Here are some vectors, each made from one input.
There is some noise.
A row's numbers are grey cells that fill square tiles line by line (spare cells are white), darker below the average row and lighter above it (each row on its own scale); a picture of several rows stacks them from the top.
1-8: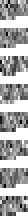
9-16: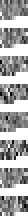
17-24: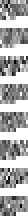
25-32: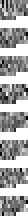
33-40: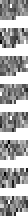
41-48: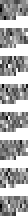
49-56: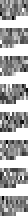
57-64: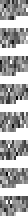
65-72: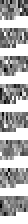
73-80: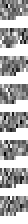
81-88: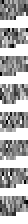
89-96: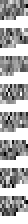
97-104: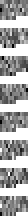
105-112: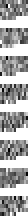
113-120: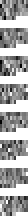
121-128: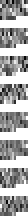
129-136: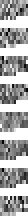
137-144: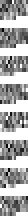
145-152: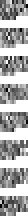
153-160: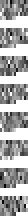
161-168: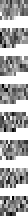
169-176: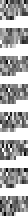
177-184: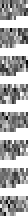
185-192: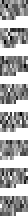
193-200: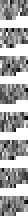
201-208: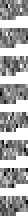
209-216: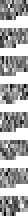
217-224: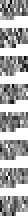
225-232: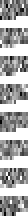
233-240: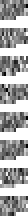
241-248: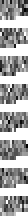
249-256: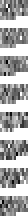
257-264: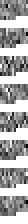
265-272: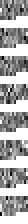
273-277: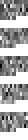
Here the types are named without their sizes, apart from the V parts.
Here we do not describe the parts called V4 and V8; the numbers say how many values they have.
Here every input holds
a value of V4, together with either a label and a true/false value, or a value of V8.
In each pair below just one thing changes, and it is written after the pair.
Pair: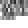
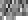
the label
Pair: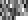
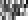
the true/false value
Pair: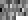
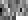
the label
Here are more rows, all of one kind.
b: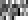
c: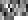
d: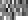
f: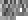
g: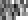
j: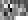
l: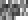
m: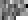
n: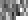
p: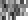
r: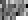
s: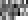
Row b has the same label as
c, l, r and s.
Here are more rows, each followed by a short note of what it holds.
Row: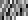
a value of V4 and a value of V8
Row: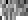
a value of V4 and a value of V8
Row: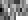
a label, a true/false value and a value of V4
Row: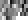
a value of V4 and a value of V8
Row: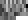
a label, a true/false value and a value of V4
